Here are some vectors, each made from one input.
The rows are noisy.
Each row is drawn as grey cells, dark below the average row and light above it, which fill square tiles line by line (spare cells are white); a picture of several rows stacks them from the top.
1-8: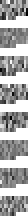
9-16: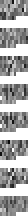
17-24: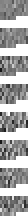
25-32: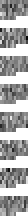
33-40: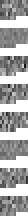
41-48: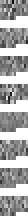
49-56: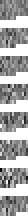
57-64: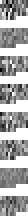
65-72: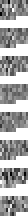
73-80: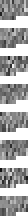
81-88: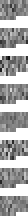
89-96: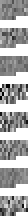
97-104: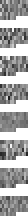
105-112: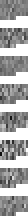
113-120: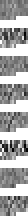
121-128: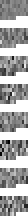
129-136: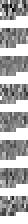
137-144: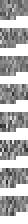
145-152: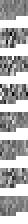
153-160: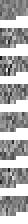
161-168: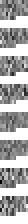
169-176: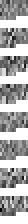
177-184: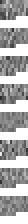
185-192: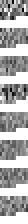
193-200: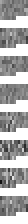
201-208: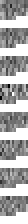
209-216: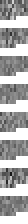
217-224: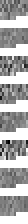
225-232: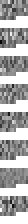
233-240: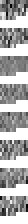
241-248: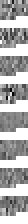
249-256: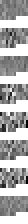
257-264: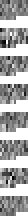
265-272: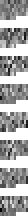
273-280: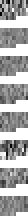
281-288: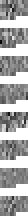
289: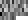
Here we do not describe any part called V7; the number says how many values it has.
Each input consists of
a point on a 20-point circle, together with either a point on a 10-point line, or a value of V7.
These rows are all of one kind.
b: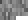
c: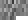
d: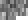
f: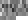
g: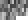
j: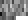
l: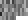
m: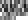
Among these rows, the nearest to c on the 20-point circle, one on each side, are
b and f.
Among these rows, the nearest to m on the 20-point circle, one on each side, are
g and l.
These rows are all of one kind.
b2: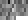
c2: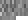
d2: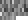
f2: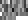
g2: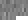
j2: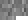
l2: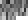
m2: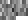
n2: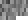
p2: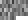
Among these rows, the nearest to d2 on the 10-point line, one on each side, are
l2 and n2.
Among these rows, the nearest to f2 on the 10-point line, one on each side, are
c2 and m2.
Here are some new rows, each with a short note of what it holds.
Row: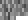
a point on a 20-point circle and a value of V7
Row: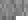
a point on a 20-point circle and a value of V7
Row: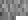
a point on a 20-point circle and a point on a 10-point line
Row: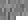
a point on a 20-point circle and a value of V7
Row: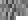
a point on a 20-point circle and a value of V7
